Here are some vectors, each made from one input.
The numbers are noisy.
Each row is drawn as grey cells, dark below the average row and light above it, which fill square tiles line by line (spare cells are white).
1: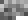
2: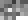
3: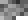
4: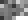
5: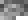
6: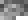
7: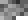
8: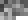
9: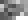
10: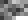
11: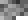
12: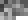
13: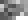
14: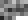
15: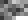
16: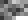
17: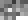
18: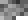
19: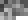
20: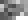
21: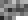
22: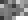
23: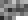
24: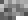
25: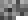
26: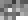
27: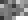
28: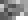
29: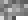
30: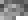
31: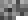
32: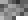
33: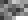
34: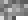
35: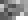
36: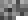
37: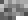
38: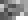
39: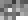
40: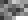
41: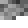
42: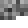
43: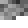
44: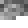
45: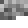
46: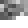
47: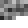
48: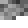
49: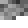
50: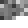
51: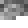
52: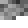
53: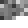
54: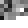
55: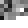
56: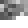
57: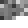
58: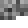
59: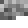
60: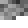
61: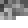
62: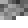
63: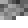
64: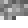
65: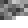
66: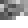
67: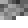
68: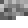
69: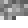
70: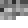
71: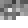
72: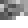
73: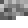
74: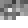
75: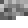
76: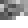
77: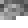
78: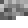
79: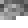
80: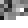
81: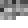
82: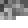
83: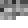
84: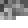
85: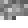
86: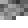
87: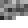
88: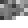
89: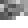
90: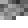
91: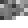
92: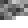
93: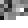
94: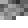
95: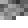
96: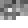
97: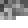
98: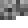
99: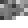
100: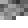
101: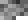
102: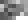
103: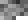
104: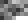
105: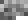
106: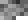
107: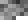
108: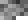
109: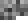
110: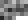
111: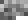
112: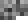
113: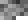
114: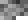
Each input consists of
either a point on a 6-point circle and a true/false value, or a fixed value.
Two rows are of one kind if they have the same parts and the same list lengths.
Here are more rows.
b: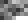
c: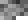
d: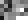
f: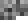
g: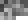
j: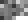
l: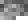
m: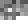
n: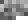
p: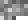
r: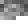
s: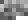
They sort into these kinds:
b, c, f, g, j, l, m, n, p, r, s
d

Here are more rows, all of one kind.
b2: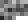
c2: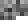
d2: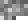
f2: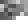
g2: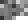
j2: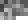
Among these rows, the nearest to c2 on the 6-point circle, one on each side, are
b2 and d2.
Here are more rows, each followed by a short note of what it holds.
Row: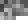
a point on a 6-point circle and a true/false value
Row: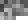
a point on a 6-point circle and a true/false value
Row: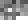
a point on a 6-point circle and a true/false value
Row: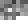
a point on a 6-point circle and a true/false value
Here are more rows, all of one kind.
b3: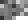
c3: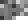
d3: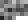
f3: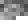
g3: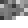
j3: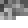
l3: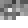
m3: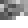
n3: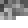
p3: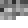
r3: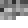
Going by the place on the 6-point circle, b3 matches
c3, g3, p3 and r3.
